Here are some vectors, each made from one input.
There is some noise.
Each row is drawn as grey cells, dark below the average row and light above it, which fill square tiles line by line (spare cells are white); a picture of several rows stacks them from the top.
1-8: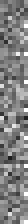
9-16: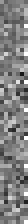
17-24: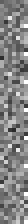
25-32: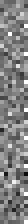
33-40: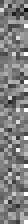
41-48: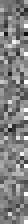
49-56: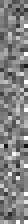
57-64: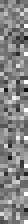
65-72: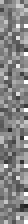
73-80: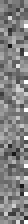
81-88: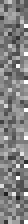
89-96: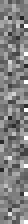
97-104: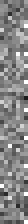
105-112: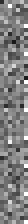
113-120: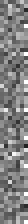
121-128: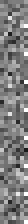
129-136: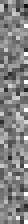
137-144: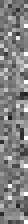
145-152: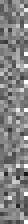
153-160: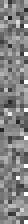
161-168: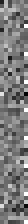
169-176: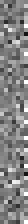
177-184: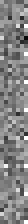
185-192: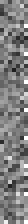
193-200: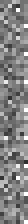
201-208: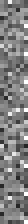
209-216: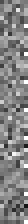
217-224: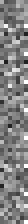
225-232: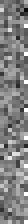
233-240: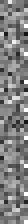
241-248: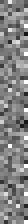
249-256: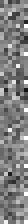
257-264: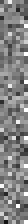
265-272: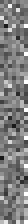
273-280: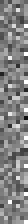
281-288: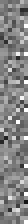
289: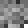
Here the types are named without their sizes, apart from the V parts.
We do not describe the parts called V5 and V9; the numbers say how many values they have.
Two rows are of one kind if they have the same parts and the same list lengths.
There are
3 kinds of row.
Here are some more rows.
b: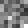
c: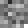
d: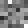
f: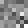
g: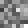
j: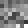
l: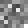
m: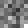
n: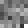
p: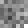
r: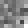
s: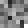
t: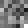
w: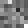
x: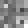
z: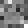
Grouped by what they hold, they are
b, d, m, t, w, z
c, g, l
f, j, n, p, r, s, x

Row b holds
a point on a line and three true/false values.
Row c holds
a point on each of two lines and a value of V5.
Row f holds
a point on a line, a value of V5 and a value of V9.
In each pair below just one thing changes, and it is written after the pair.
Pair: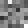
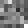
the place on the line
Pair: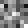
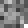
one of the three true/false values
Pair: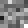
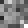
the place on the line
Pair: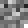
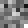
the place on the line
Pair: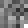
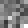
one of the three true/false values
